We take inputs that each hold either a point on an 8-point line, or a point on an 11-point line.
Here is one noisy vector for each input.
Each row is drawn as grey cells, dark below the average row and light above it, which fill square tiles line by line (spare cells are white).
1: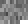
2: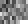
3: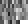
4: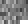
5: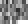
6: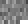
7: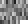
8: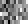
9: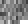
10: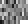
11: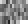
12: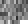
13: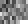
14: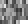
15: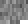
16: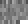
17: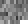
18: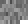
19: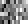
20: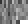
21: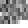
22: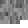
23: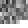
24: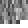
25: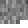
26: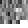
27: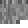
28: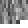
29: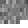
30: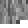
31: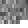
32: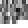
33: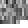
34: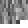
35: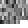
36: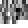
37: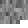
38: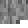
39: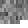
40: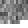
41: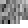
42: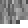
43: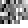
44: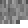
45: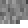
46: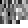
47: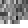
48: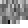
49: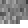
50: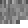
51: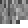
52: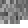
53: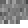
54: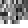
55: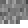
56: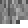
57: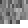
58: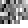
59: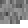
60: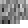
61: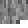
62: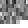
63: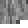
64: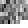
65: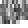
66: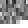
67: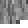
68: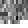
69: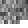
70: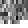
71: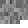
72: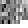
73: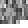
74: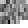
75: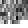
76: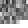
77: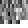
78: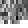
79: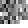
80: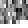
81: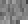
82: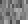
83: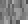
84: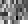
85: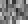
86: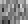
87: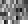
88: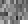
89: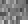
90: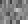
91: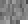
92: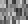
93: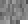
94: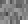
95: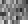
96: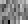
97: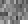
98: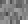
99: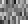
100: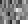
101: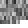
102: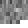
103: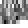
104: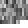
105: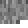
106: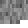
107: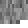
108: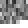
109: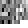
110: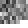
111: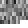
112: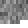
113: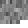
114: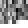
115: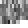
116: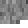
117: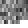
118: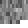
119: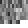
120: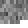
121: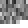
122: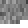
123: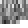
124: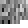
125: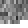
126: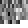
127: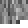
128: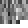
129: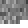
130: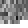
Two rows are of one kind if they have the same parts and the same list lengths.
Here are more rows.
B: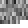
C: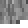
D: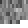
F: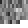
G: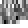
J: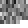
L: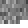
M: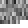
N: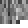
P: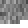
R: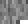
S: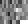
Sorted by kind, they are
B, G, J, M
C, D, F, L, N, P, R, S

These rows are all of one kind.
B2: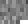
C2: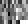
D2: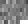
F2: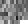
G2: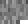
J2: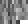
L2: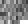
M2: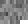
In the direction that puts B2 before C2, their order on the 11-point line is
D2, G2, B2, C2, J2, L2, M2, F2.
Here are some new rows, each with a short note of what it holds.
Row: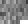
a point on an 11-point line
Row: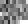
a point on an 8-point line
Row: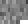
a point on an 11-point line
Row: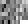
a point on an 8-point line
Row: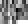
a point on an 8-point line
